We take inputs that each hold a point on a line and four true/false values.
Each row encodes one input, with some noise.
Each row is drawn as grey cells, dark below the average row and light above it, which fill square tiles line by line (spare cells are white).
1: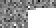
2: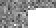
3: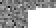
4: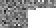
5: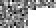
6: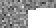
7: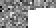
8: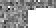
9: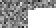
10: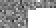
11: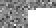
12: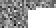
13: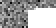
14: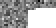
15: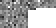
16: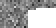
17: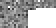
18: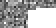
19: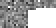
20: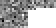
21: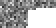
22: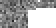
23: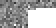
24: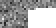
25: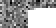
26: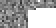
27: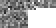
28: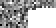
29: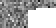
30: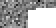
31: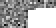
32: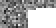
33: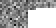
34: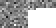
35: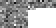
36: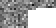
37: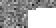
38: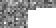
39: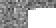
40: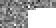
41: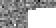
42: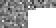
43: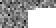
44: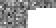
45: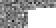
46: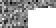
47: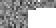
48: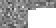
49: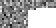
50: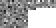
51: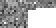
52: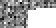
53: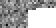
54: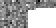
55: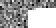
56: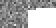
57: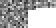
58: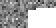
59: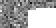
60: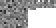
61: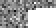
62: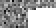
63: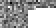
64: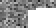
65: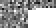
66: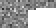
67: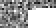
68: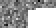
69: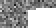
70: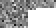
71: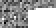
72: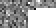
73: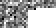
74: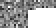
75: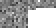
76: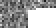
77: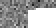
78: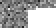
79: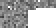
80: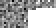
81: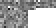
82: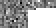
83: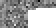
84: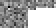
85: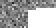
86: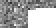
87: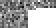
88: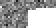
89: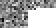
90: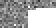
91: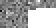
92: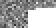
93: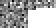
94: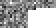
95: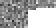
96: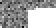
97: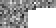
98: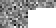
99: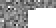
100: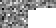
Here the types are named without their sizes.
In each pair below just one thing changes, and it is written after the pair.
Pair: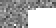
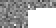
one of the four true/false values
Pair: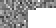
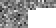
the place on the line
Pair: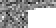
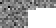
the place on the line
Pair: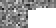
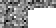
one of the four true/false values
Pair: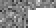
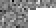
the place on the line
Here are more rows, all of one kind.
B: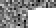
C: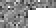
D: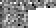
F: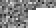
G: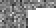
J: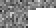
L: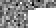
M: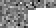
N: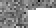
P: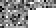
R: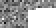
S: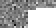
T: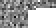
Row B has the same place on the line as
D, L, M and N.
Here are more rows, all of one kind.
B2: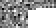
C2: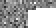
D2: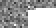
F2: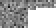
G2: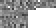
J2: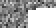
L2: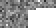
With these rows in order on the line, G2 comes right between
B2 and L2.
